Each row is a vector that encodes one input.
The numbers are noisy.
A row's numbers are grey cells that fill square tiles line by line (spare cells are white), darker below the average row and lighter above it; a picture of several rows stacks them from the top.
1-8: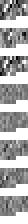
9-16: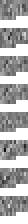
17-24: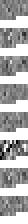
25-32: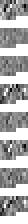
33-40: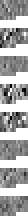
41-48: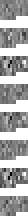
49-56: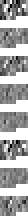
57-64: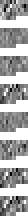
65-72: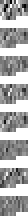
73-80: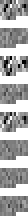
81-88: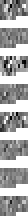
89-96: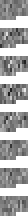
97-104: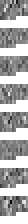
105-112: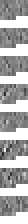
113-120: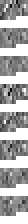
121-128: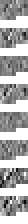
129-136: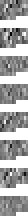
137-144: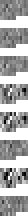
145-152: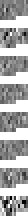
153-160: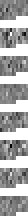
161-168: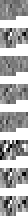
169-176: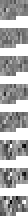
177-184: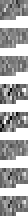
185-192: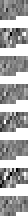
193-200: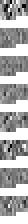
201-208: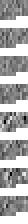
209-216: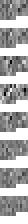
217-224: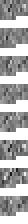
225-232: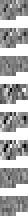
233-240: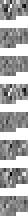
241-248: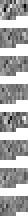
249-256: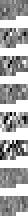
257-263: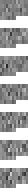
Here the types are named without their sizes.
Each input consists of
a point on a line and a true/false value, together with either a fixed value, or a node of a tree.
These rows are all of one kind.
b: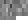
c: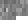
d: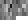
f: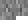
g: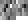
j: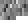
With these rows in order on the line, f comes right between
d and j.
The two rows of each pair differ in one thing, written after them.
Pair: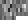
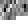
the true/false value
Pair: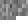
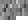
the true/false value
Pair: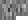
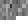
the true/false value
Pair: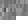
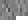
the true/false value
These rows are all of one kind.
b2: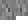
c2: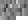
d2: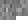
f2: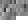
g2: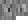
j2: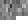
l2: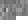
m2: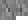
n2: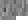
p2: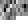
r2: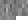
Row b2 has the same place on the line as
f2, g2 and p2.
